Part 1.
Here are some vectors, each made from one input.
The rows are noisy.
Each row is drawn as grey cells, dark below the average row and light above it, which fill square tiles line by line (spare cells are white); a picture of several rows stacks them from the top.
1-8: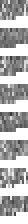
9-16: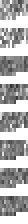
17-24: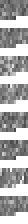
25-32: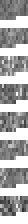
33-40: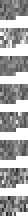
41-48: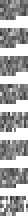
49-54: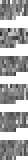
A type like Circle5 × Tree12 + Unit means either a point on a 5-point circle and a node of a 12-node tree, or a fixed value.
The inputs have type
Circle5.
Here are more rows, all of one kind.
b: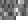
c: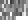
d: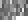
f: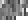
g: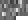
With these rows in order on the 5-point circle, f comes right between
c and g.
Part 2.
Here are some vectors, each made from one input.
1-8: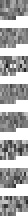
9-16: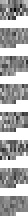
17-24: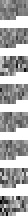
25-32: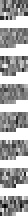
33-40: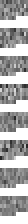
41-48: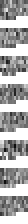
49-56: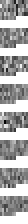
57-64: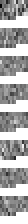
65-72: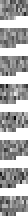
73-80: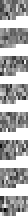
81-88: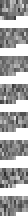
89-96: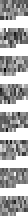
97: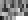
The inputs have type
Circle15.
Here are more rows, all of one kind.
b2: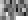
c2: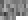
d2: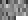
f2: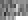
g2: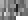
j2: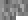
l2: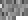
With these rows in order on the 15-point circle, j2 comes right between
d2 and g2.
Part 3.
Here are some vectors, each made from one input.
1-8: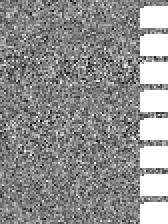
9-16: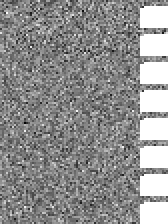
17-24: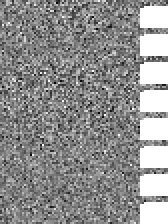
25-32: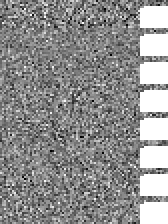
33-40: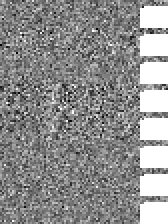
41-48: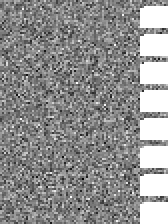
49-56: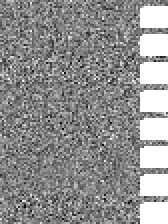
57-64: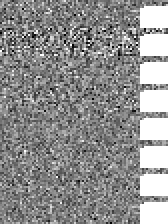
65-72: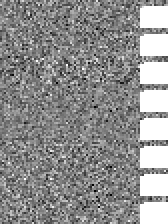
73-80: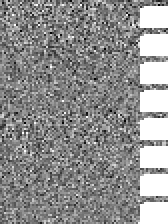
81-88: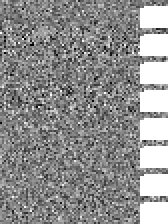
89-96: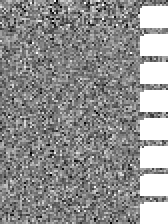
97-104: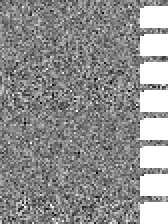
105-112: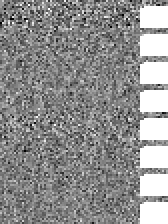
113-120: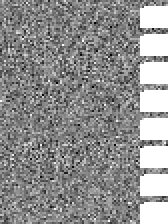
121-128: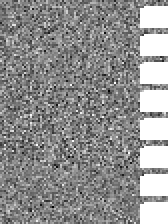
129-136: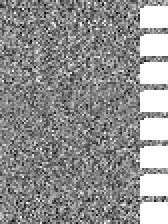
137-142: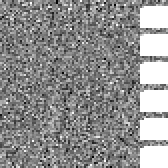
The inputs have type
Tree7 + Unit.
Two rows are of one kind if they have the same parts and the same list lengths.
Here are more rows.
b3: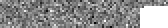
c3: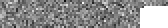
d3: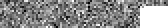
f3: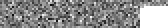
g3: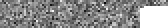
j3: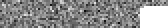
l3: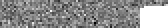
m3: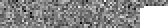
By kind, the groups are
b3, c3, f3, g3, j3, l3, m3
d3

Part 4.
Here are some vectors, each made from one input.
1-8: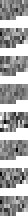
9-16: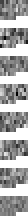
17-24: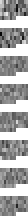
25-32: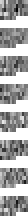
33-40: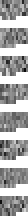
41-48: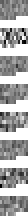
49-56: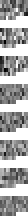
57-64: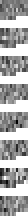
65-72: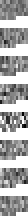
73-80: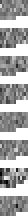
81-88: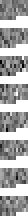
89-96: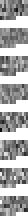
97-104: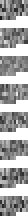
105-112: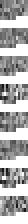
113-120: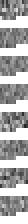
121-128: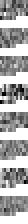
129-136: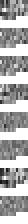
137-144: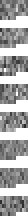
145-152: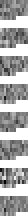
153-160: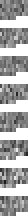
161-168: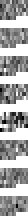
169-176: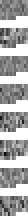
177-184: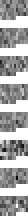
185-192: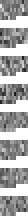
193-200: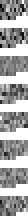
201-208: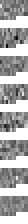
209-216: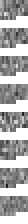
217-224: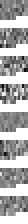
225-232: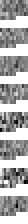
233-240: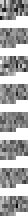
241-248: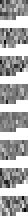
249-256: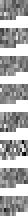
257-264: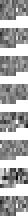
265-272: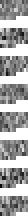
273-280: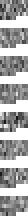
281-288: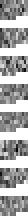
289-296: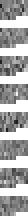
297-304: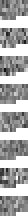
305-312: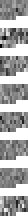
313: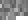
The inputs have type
Circle15.
